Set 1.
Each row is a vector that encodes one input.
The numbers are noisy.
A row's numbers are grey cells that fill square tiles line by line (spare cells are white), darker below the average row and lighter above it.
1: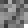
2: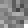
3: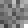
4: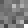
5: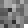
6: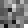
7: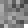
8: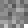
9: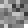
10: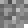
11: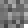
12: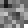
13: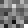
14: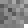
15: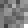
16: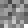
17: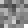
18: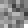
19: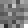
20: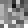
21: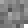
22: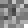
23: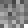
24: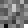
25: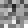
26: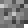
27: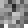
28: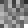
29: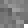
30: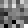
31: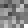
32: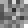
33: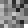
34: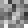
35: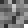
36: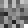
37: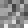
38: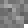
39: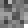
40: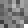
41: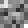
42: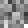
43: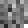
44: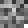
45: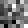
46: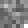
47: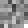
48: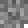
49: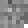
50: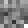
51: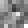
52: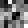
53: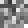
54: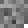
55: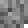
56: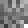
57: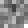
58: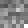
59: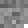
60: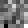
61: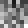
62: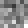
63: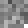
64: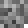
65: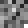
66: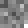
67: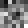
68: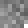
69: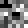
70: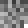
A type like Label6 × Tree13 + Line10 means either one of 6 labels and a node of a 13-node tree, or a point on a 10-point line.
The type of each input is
(Bool × Bool × Bool × Bool + Unit) × Line9.
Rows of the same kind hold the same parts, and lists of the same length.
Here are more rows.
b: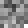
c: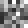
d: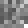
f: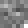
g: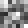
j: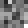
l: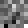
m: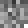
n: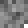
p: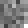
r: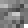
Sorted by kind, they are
b, g, j, r
c, d, f, l, m, n, p

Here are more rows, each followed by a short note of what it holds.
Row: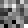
a point on a 9-point line and four true/false values
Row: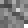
a point on a 9-point line
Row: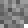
a point on a 9-point line and four true/false values
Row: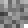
a point on a 9-point line and four true/false values
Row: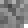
a point on a 9-point line
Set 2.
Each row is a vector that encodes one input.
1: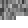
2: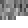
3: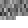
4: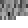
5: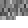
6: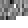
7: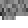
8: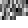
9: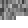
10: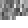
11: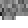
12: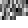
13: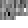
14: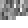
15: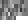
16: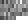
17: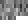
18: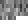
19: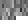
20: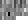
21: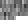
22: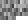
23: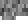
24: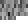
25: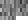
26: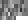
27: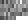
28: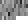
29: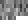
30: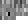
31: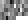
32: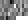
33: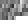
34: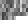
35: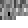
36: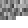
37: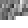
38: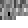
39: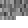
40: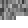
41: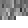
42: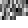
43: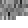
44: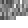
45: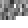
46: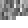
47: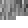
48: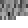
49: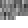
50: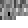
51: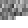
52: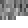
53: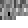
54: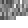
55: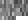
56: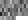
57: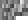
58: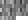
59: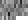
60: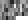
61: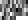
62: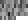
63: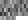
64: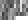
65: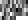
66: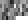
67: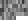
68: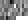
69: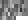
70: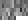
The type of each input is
List2(Line9).
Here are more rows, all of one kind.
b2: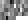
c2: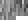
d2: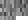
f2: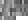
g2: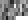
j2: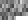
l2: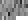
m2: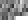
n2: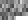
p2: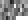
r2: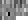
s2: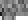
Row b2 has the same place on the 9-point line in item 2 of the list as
c2, f2 and l2.
